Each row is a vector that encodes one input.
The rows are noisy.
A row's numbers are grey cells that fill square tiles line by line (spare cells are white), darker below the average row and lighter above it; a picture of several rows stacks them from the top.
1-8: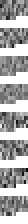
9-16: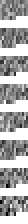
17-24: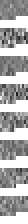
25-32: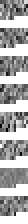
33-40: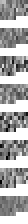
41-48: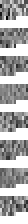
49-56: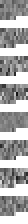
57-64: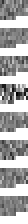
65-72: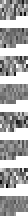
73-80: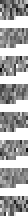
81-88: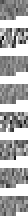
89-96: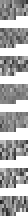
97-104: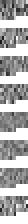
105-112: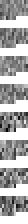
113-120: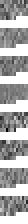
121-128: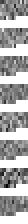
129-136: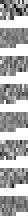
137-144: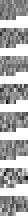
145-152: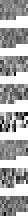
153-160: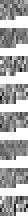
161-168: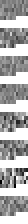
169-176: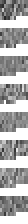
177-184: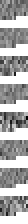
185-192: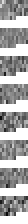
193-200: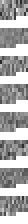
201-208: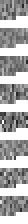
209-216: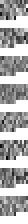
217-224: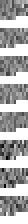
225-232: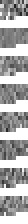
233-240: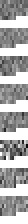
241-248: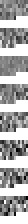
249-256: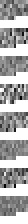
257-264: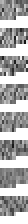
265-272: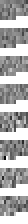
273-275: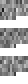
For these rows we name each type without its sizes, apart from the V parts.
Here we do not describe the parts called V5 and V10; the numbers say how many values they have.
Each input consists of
a true/false value, a value of V5 and a value of V10, together with either a label, or a node of a tree.
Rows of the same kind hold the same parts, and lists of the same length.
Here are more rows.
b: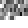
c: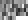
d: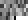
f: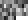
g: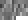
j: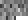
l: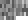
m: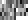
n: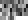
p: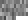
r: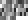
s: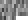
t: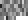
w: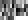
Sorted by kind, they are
b, d, f, j, l, n, p, r, s, t
c, g, m, w

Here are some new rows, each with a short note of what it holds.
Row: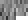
a node of a tree, a true/false value, a value of V5 and a value of V10
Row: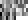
a node of a tree, a true/false value, a value of V5 and a value of V10
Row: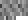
a node of a tree, a true/false value, a value of V5 and a value of V10
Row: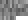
a node of a tree, a true/false value, a value of V5 and a value of V10
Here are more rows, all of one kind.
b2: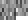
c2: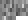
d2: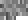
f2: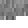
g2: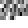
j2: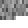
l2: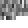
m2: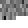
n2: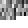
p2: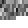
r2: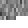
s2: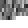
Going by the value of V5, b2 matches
c2, l2, p2 and r2.
